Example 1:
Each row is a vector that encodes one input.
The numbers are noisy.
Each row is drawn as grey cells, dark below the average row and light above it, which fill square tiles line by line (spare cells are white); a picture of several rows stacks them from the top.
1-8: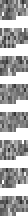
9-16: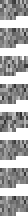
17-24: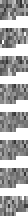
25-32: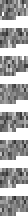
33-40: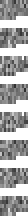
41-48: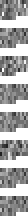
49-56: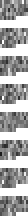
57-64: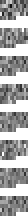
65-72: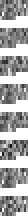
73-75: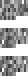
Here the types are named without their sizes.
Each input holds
a label.
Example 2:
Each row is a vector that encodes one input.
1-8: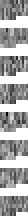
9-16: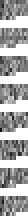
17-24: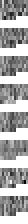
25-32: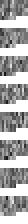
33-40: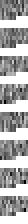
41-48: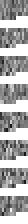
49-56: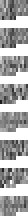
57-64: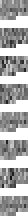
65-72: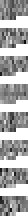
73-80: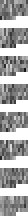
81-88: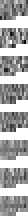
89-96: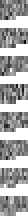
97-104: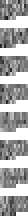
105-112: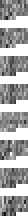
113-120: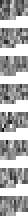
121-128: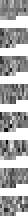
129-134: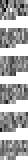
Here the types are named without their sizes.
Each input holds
a label.
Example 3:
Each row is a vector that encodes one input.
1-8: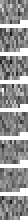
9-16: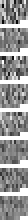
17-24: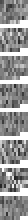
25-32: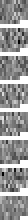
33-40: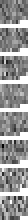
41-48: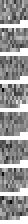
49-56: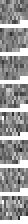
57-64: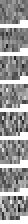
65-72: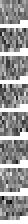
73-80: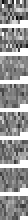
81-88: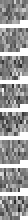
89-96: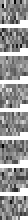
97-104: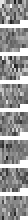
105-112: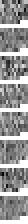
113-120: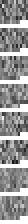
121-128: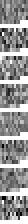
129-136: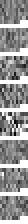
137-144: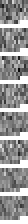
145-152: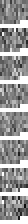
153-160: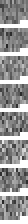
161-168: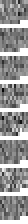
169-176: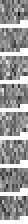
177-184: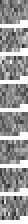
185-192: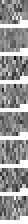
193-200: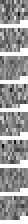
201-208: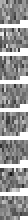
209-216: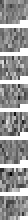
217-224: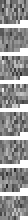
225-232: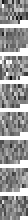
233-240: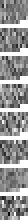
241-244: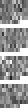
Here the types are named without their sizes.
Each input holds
a point on a line.
